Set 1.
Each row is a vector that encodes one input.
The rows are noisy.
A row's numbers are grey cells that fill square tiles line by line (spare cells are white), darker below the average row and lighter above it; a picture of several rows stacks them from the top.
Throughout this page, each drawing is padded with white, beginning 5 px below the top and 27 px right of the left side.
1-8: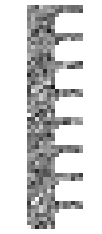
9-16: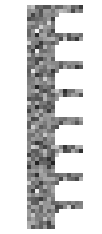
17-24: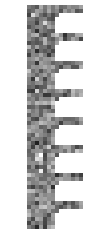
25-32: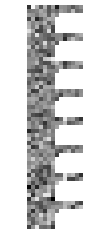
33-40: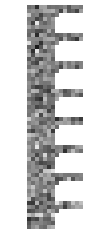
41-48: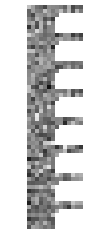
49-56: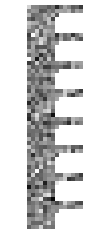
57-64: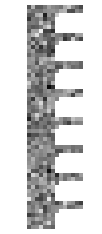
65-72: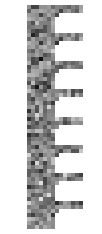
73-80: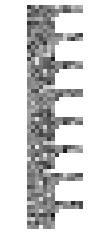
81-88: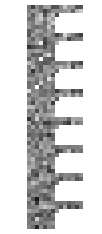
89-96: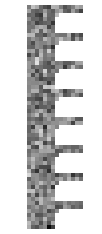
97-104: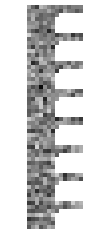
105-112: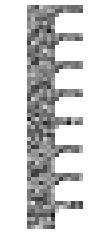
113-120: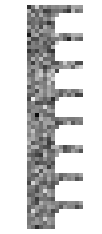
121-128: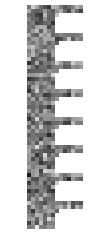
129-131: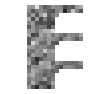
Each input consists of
either a fixed value, or a node of a 10-node tree, or three true/false values.
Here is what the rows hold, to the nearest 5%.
About 5% of them hold a fixed value. About 35% of them hold a node of a 10-node tree. The rest hold three true/false values.
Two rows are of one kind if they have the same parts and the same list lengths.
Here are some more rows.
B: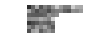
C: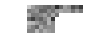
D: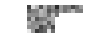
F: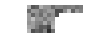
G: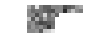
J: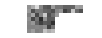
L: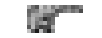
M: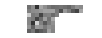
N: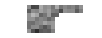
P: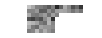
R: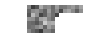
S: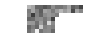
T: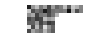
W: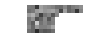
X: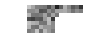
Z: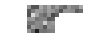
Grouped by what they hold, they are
B, C, G, J, P, S, T, X
D
F, L, M, N, R, W, Z

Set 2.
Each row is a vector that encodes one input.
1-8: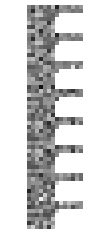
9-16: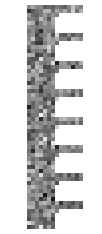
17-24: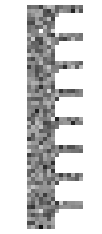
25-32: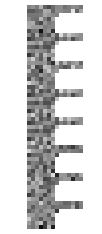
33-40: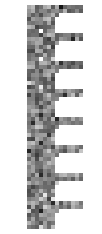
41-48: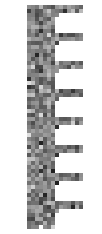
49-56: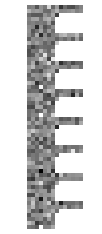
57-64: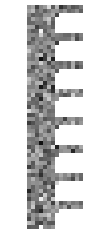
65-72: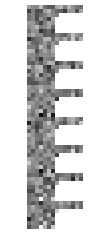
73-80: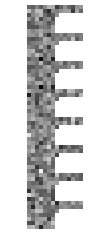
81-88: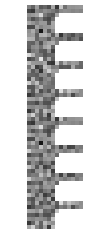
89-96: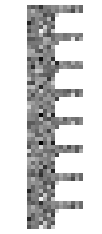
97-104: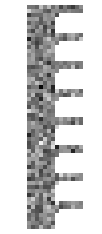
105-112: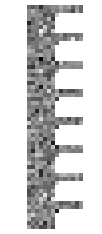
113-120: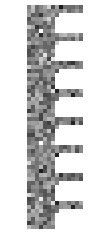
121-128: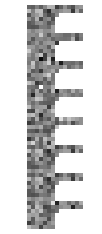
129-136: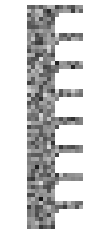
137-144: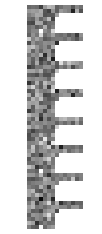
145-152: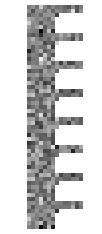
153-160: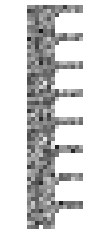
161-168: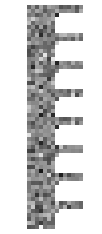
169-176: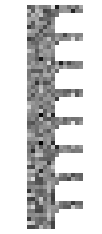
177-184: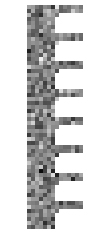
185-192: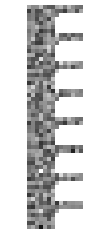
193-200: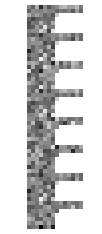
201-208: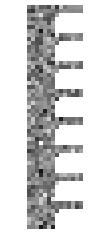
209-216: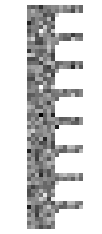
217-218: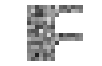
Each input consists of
a point on an 8-point circle, together with either a fixed value, or three true/false values.
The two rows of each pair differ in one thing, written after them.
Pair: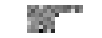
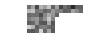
the place on the 8-point circle
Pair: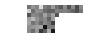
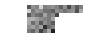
one of the three true/false values
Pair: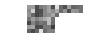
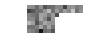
the place on the 8-point circle
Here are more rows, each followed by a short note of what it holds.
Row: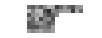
a point on an 8-point circle
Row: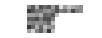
a point on an 8-point circle
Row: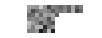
a point on an 8-point circle and three true/false values
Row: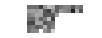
a point on an 8-point circle
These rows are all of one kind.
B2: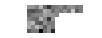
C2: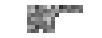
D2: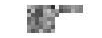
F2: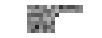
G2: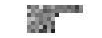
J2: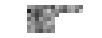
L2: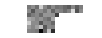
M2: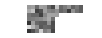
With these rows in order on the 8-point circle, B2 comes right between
J2 and L2.
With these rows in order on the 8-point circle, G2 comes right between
F2 and L2.
